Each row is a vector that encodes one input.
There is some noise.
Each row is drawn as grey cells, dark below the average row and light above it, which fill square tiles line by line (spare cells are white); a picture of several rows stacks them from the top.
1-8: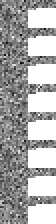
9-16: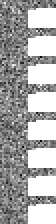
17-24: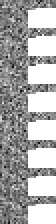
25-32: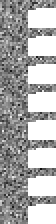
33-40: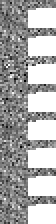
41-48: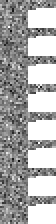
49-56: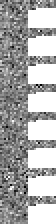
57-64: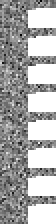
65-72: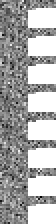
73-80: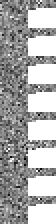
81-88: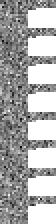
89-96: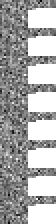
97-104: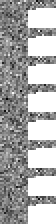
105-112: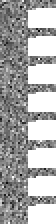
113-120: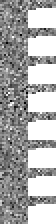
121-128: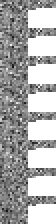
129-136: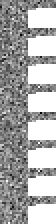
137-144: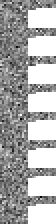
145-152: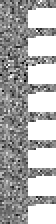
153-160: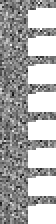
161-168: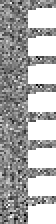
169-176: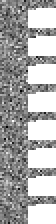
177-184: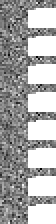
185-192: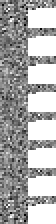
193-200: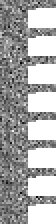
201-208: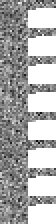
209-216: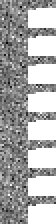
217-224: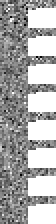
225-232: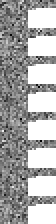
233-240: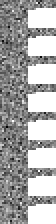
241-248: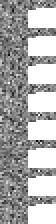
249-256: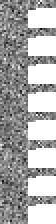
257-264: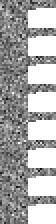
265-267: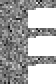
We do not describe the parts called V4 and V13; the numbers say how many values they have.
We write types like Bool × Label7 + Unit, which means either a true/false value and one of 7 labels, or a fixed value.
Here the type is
List2(Line9) + Tree7 × V4 × V13.
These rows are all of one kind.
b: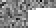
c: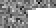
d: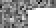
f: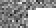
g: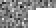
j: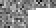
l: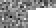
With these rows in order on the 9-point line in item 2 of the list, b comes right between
g and j.
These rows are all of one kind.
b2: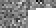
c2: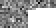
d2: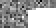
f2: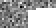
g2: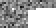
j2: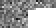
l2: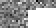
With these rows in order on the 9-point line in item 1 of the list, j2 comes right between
b2 and c2.
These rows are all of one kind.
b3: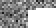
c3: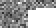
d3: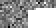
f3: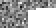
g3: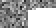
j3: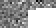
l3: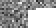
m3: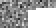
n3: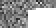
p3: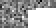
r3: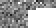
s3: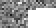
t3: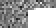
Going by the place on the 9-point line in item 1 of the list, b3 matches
c3, l3, r3 and s3.
